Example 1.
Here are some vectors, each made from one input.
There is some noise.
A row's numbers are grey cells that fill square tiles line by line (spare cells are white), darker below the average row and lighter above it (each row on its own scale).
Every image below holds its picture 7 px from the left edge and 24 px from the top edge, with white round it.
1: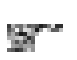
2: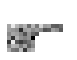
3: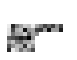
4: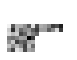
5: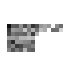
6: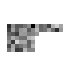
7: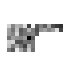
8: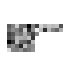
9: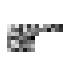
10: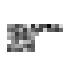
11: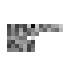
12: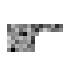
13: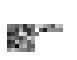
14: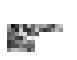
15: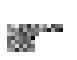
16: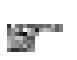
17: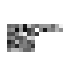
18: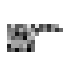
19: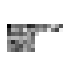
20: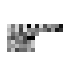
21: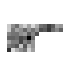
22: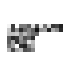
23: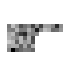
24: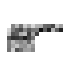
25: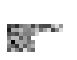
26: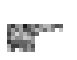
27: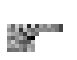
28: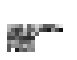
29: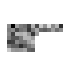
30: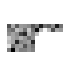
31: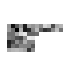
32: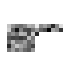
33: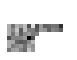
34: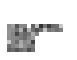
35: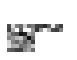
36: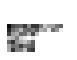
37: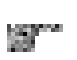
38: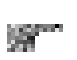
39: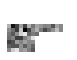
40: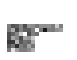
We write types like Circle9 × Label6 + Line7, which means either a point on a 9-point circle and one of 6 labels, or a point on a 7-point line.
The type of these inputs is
Bool × Bool × Bool.
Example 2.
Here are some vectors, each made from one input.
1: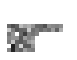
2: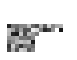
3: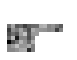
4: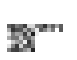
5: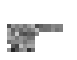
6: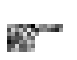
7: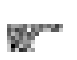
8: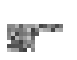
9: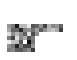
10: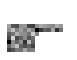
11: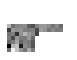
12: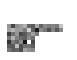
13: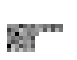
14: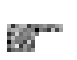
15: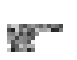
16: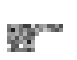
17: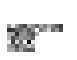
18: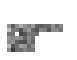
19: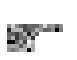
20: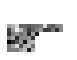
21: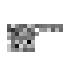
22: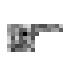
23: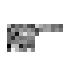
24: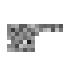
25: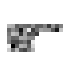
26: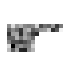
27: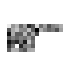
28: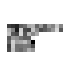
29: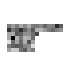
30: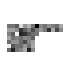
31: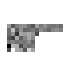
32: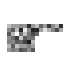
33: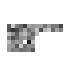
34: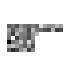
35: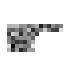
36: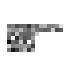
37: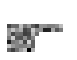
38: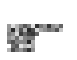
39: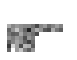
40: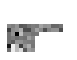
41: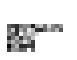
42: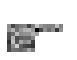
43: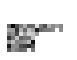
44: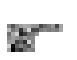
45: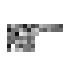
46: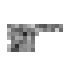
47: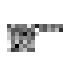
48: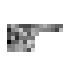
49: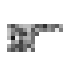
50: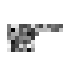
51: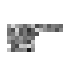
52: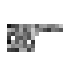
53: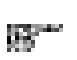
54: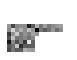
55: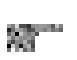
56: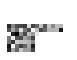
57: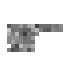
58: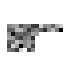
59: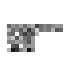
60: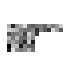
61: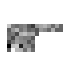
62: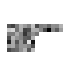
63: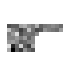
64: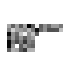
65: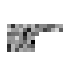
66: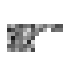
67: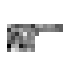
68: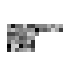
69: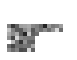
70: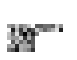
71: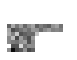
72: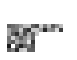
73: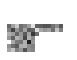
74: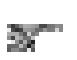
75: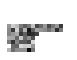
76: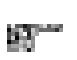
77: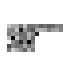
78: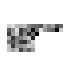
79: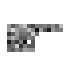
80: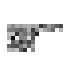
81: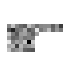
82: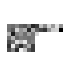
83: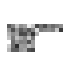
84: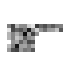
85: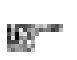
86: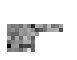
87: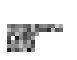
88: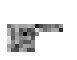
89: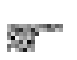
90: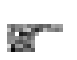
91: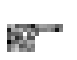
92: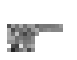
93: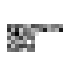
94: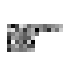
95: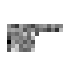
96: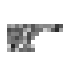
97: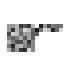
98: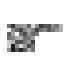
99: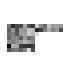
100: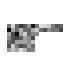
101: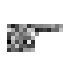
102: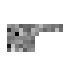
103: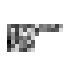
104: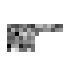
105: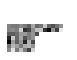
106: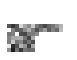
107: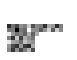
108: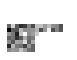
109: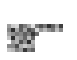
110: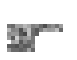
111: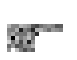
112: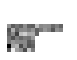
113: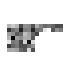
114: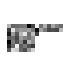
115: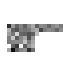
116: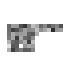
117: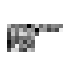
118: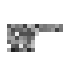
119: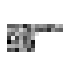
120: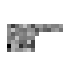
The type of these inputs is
Bool × Bool × Bool × Bool.
